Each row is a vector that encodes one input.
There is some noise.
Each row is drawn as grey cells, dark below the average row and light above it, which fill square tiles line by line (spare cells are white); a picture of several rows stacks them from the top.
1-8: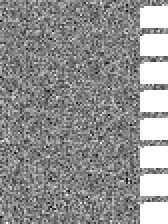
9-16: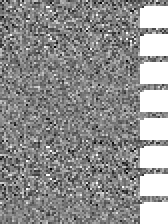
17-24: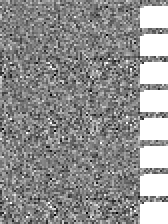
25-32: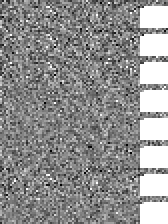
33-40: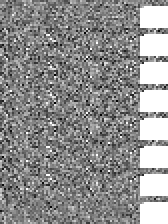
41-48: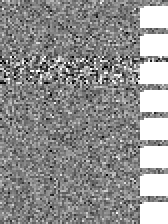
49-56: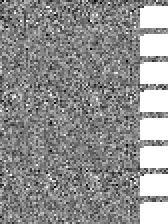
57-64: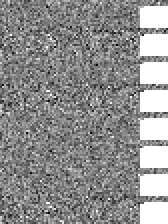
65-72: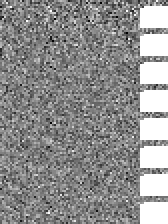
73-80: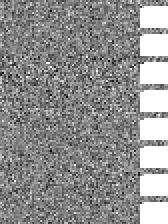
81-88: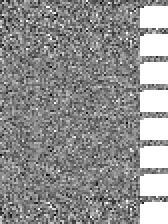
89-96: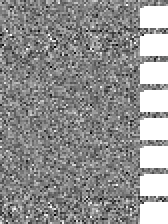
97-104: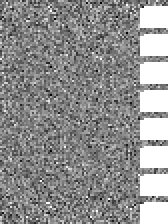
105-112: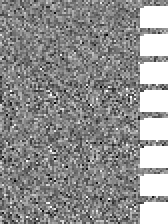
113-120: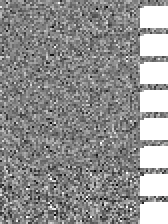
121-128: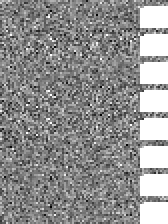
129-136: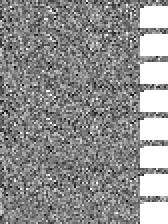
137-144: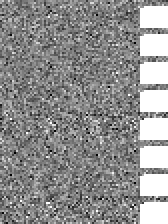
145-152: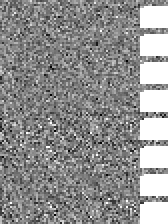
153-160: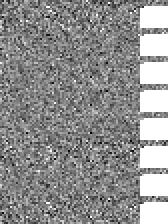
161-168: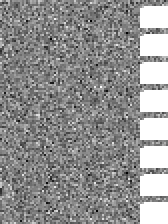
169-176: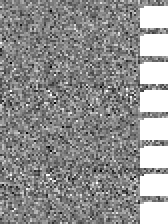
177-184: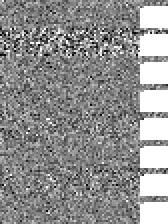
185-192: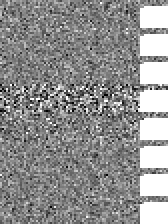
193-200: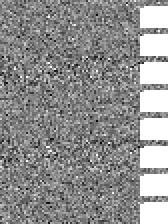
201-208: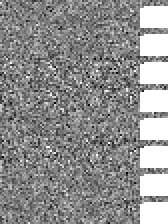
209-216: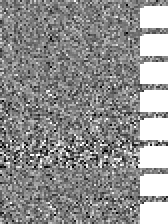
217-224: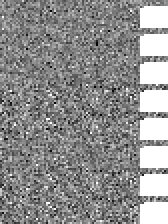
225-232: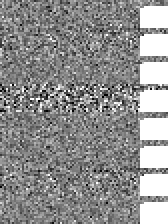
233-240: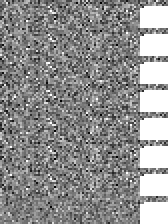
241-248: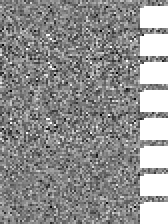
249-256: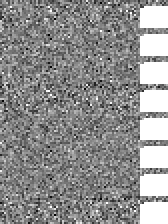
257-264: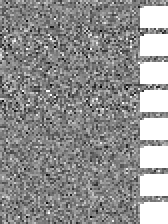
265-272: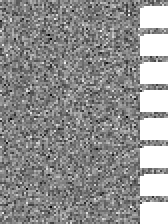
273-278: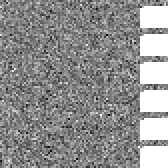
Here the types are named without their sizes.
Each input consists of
a list of items, each a point on a line and a true/false value.
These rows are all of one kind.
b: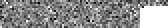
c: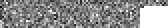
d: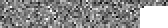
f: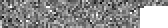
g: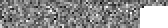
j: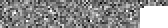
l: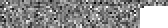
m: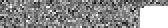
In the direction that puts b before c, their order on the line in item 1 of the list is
l, m, d, b, f, g, c, j.
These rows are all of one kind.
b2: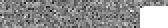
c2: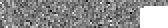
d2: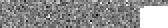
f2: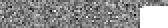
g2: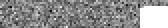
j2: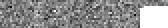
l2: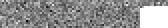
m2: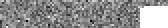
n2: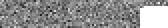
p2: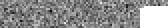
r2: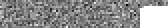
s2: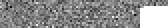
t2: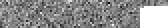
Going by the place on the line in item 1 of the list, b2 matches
l2 and n2.
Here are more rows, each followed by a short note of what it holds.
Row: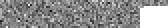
a list of two items
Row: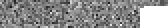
a list of two items
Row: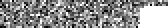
the empty list
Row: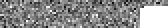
a list of one item
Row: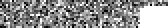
the empty list
